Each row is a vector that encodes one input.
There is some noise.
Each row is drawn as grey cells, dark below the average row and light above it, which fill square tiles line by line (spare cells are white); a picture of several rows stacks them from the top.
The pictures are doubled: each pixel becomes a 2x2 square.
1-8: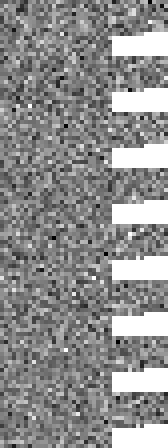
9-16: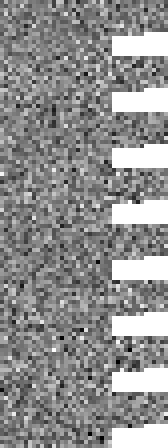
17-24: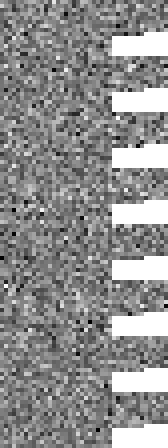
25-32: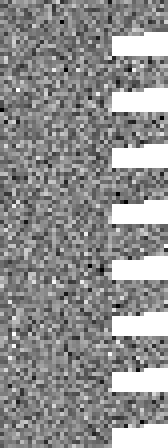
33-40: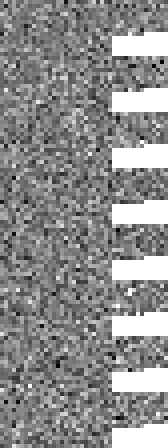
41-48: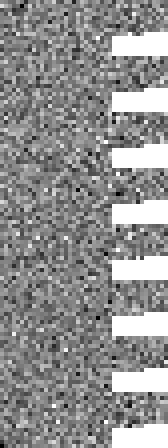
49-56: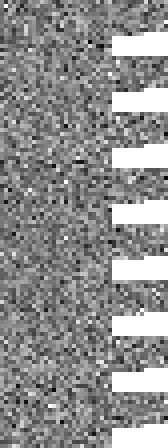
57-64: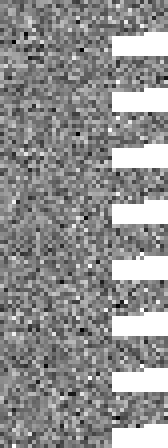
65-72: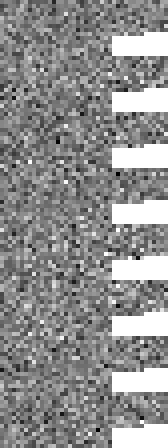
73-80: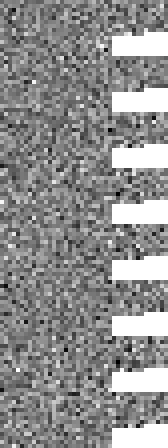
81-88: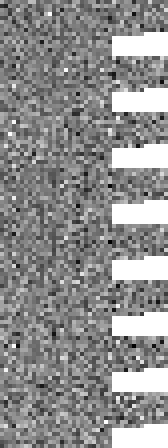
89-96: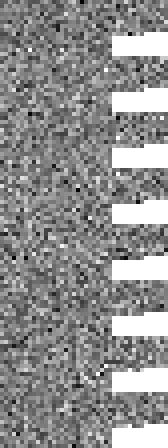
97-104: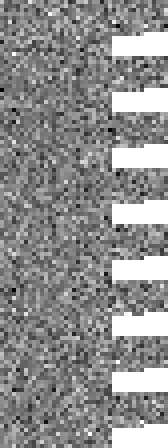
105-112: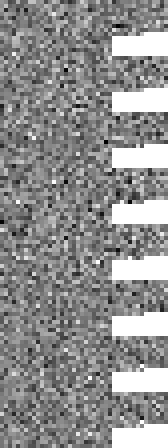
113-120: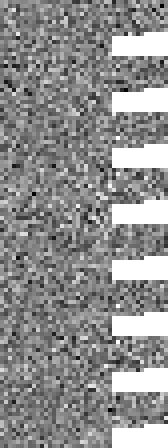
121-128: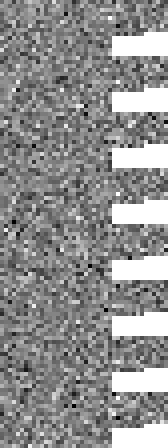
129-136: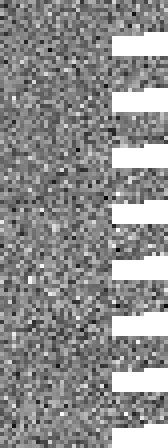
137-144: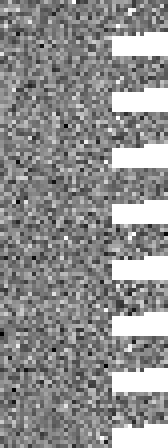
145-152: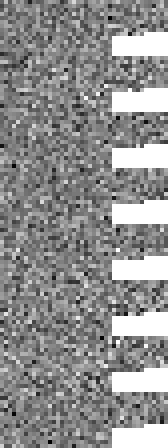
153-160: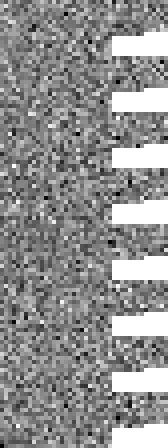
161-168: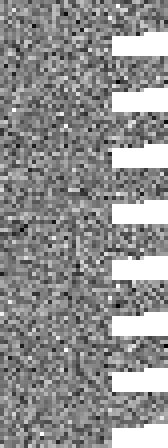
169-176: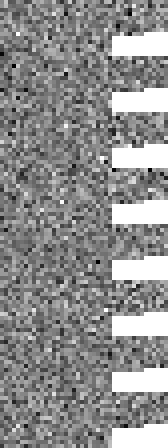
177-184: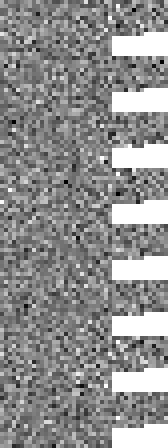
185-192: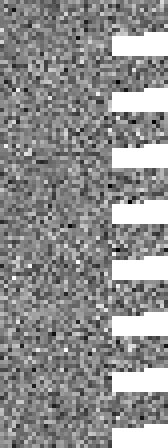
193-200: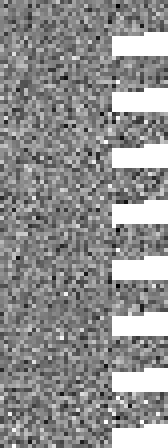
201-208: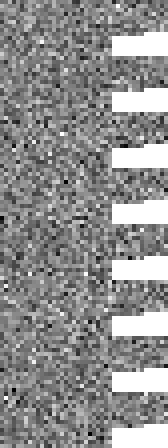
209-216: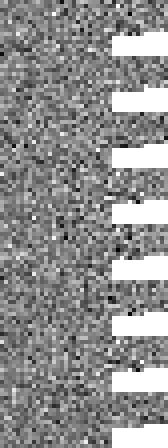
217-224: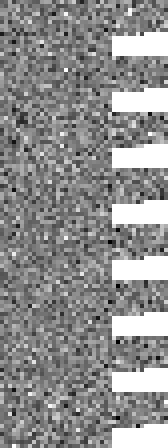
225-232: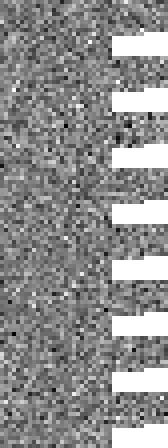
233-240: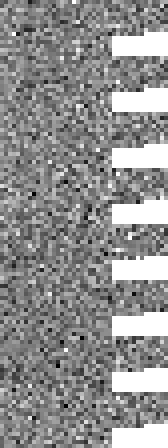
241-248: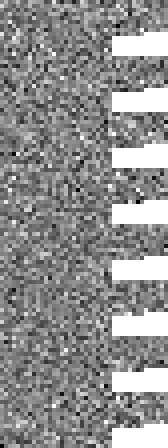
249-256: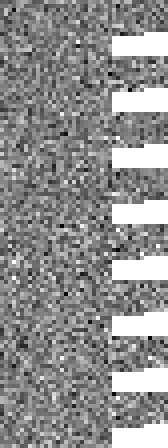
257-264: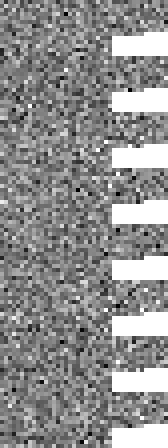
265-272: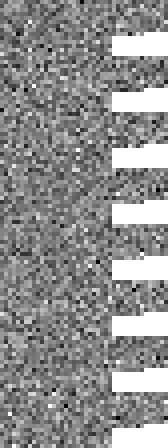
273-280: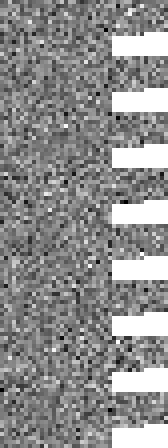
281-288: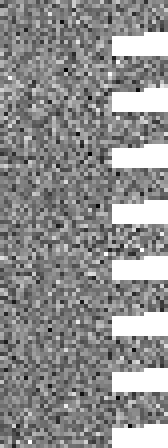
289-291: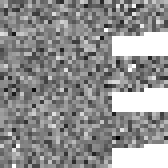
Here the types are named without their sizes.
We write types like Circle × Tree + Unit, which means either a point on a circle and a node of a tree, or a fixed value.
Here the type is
(Circle + Line) × Tree.
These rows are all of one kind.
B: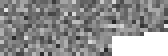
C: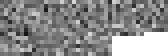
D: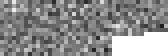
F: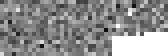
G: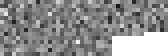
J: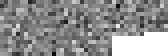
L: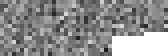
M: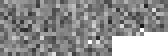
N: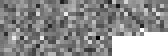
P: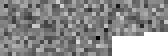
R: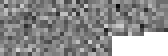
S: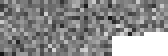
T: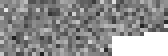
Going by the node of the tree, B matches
L and T.
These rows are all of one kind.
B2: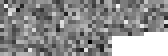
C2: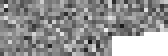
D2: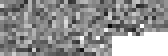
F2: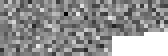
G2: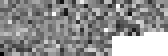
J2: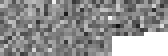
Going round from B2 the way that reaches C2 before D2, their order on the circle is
B2, C2, F2, J2, G2, D2.
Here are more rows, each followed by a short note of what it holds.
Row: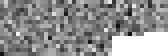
a point on a circle and a node of a tree
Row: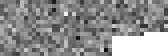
a point on a line and a node of a tree
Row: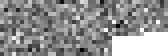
a point on a circle and a node of a tree
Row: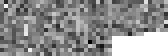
a point on a circle and a node of a tree
